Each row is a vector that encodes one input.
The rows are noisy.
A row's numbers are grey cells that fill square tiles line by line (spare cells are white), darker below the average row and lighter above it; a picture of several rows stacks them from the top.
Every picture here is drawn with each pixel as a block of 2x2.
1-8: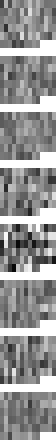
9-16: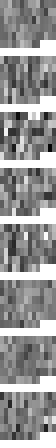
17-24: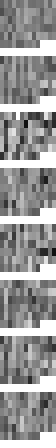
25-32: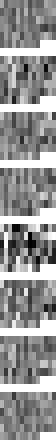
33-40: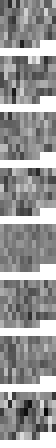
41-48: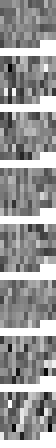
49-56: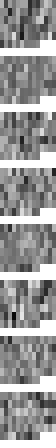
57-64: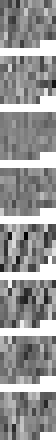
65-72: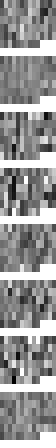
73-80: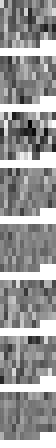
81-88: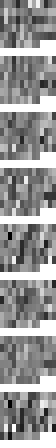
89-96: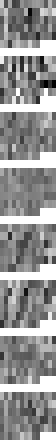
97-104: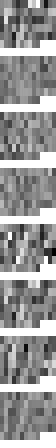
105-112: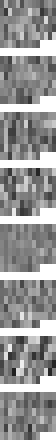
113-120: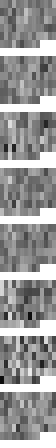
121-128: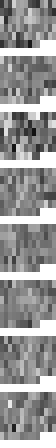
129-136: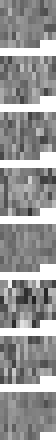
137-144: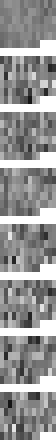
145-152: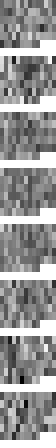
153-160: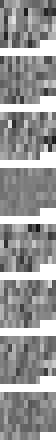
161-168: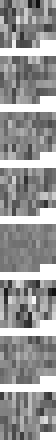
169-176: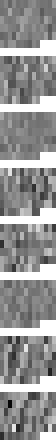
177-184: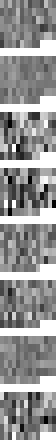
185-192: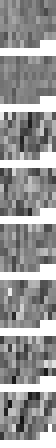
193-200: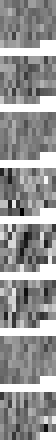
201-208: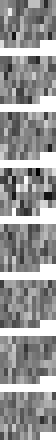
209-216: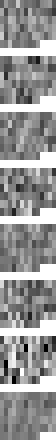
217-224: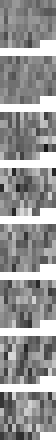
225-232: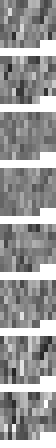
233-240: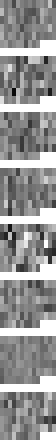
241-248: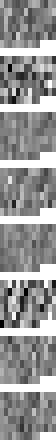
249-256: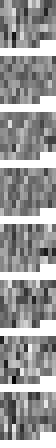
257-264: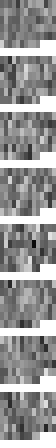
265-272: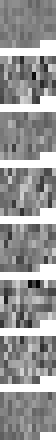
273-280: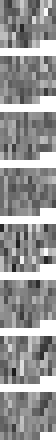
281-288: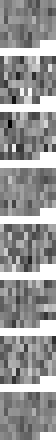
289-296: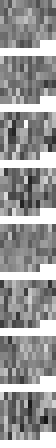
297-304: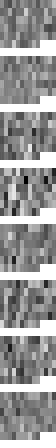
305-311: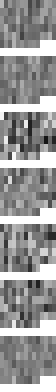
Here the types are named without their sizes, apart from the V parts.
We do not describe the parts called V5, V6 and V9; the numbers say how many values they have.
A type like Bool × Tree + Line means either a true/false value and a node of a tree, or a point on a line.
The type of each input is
Bool × Bool × Bool × Bool × Line × V5 × V6 × V9 + Label.
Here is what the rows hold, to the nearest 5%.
About 20% of them hold a label. The rest hold a point on a line, four true/false values, a value of V5, a value of V6 and a value of V9.
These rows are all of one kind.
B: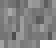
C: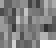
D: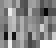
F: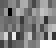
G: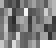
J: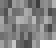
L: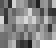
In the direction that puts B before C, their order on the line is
G, J, B, C, D, L, F.
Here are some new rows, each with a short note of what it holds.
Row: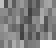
a point on a line, four true/false values, a value of V5, a value of V6 and a value of V9
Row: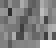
a point on a line, four true/false values, a value of V5, a value of V6 and a value of V9
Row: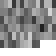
a label
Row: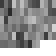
a point on a line, four true/false values, a value of V5, a value of V6 and a value of V9
